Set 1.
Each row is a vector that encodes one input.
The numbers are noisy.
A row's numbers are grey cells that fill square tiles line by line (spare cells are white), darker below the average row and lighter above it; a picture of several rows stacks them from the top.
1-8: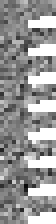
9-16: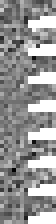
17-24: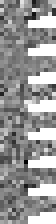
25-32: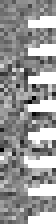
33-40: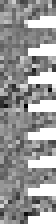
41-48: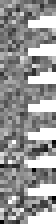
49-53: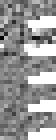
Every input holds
a node of a 10-node tree.
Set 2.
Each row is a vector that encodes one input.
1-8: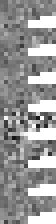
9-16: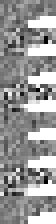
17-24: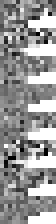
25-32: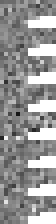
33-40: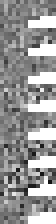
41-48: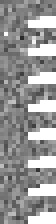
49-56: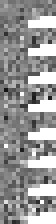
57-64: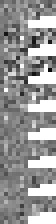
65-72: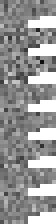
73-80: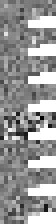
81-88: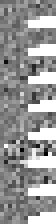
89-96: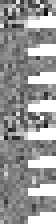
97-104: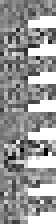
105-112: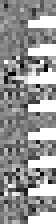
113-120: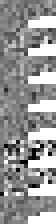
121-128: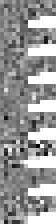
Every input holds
either a fixed value, or three true/false values.
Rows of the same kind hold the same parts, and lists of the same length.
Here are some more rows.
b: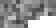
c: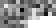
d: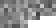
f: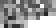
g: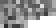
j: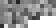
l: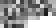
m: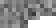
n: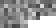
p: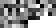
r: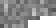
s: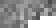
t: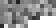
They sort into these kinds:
b, c, d, f, g, l, m, n, p, r, s
j, t

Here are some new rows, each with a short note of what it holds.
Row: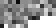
a fixed value
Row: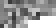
a fixed value
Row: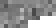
three true/false values
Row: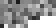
a fixed value
